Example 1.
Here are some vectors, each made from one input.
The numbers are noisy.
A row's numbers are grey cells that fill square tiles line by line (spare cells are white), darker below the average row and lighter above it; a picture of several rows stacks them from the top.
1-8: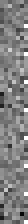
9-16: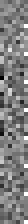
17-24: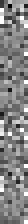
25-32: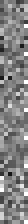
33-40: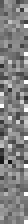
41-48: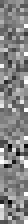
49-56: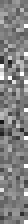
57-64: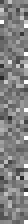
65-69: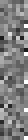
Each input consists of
a node of a 14-node tree.
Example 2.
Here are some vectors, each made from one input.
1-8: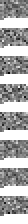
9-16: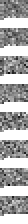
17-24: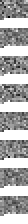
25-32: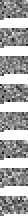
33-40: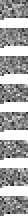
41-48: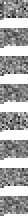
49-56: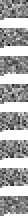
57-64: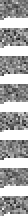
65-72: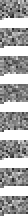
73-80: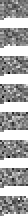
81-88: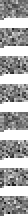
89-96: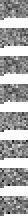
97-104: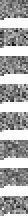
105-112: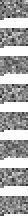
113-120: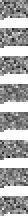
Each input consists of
three true/false values.
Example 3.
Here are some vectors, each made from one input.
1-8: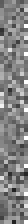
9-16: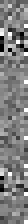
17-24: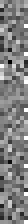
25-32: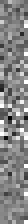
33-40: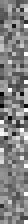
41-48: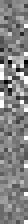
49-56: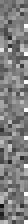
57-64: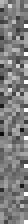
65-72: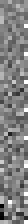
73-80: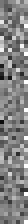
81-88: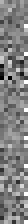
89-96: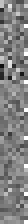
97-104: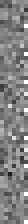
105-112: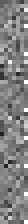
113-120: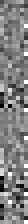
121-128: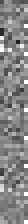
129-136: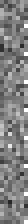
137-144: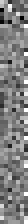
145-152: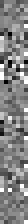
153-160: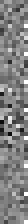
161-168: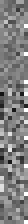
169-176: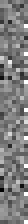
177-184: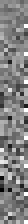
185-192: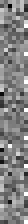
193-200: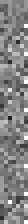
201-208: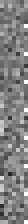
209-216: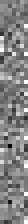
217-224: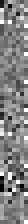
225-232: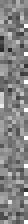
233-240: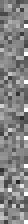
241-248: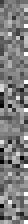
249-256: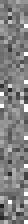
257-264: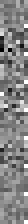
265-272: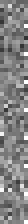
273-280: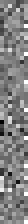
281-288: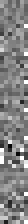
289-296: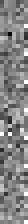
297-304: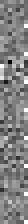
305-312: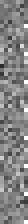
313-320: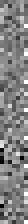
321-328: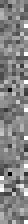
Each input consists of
a node of a 14-node tree.
